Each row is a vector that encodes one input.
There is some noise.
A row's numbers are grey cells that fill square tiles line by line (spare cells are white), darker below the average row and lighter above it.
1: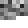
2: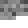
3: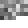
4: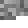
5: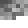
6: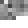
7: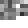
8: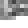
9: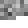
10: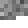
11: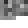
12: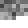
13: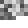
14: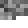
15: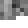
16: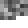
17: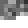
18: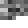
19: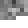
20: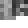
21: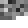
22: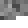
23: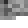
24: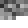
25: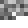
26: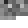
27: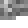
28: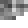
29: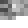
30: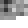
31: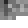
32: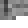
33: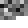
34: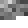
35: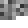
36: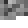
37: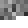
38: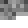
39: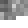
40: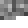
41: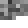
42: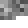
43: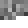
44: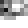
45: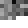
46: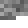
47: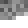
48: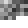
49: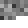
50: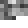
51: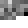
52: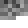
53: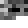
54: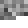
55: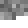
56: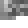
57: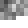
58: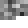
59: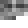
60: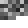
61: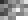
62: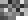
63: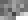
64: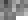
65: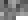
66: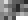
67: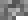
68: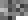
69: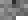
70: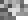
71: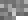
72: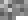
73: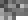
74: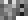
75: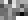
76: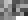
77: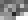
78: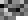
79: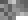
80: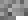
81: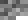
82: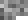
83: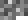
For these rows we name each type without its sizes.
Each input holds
either a point on a line, or four true/false values.
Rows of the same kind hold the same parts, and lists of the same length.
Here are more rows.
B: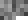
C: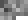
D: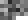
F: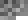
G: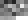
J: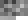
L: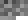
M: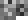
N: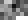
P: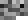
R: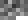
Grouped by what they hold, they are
B, C, F, G, J, L, N, R
D, M, P

